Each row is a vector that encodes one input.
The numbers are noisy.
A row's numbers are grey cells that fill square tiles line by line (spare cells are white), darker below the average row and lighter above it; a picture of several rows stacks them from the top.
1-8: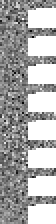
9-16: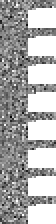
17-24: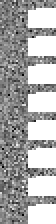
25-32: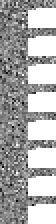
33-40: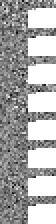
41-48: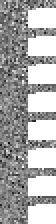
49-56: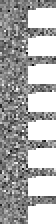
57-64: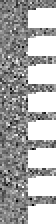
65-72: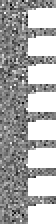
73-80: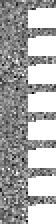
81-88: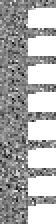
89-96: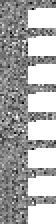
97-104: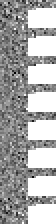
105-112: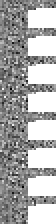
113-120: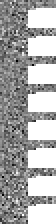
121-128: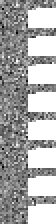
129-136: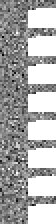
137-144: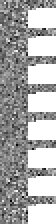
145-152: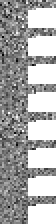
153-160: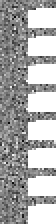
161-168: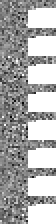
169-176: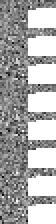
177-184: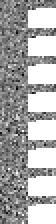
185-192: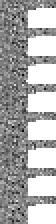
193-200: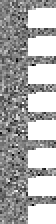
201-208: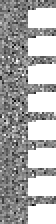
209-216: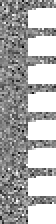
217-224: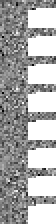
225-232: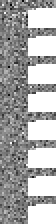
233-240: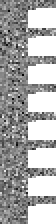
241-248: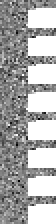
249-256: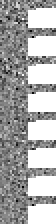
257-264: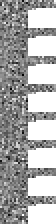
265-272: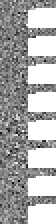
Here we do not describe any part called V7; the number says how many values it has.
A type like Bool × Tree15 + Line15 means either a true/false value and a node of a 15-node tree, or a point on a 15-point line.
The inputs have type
Label4 × (Label4 × V7 + Label6) + Tree10.
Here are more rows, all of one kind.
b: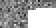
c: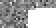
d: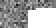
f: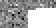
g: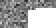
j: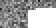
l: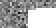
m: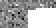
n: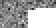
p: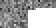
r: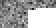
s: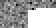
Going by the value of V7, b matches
f, m and n.
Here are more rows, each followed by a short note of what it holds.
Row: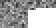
two labels (each one of 4) and a value of V7
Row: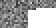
one of 4 labels and one of 6 labels
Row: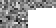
a node of a 10-node tree
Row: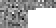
two labels (each one of 4) and a value of V7
